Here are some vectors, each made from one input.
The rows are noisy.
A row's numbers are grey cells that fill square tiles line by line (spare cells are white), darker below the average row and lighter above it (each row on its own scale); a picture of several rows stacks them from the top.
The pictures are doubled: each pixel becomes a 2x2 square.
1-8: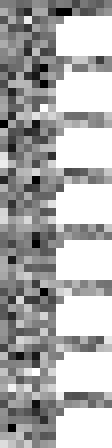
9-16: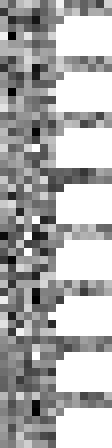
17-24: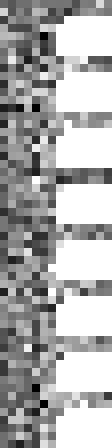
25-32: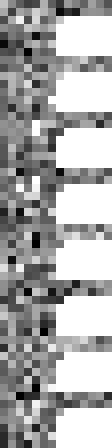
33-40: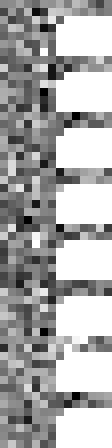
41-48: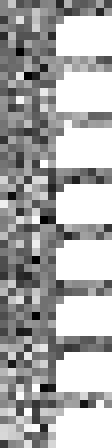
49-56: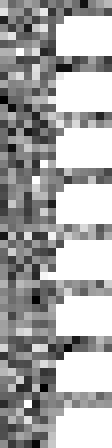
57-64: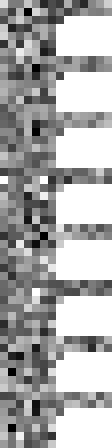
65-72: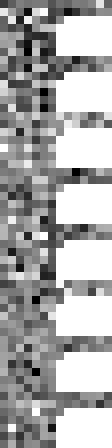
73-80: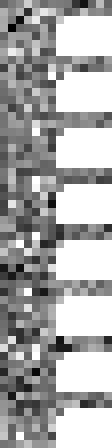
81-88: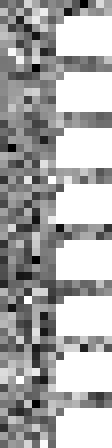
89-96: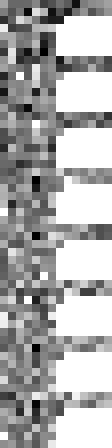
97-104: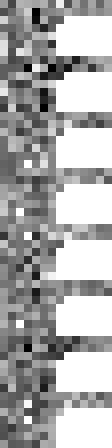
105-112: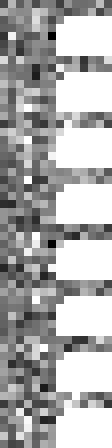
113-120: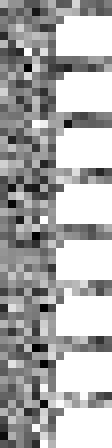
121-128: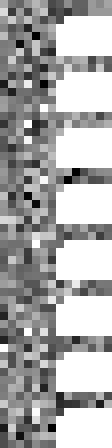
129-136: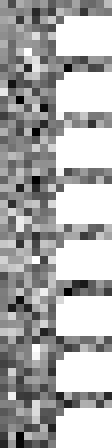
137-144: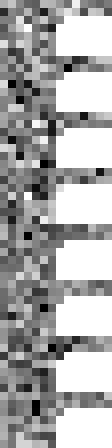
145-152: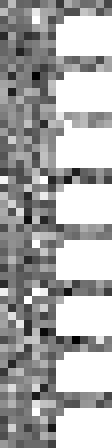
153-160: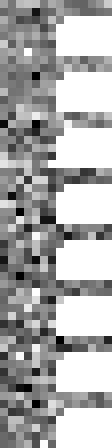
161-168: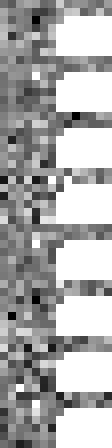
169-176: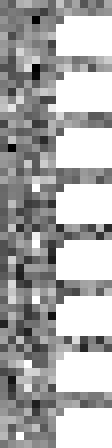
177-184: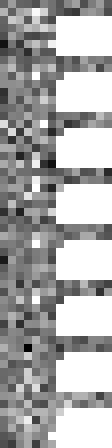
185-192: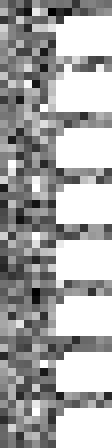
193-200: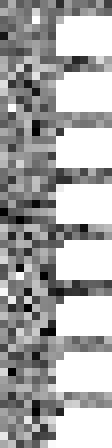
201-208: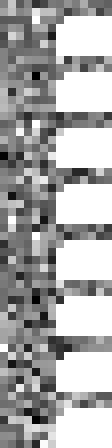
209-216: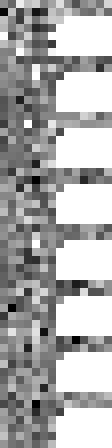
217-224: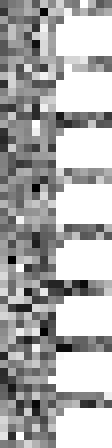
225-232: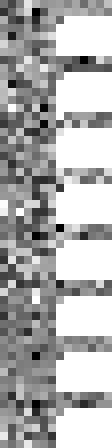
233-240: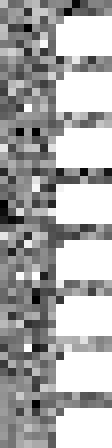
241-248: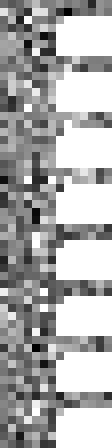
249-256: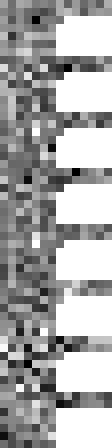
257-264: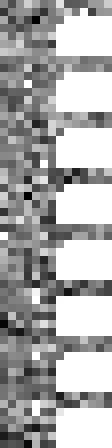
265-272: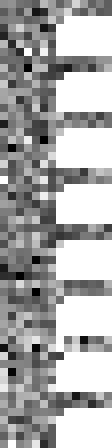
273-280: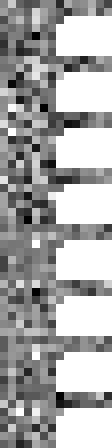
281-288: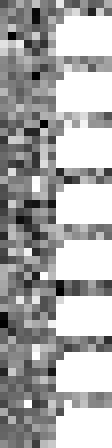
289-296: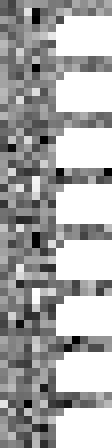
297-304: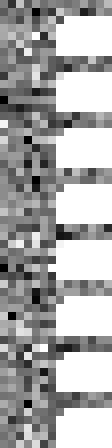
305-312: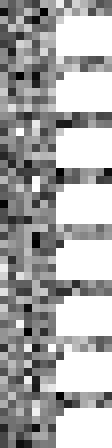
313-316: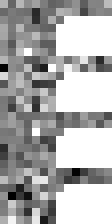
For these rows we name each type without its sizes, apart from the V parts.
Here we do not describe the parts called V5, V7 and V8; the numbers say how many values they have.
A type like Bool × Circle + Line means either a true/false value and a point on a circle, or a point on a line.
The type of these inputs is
(Bool × V5 + Tree × V8) × (Line + V7).
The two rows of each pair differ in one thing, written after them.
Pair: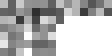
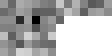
the value of V8
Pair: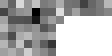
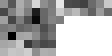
the value of V8
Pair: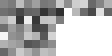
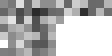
the node of the tree
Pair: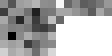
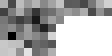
the value of V7
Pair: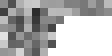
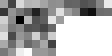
the value of V8
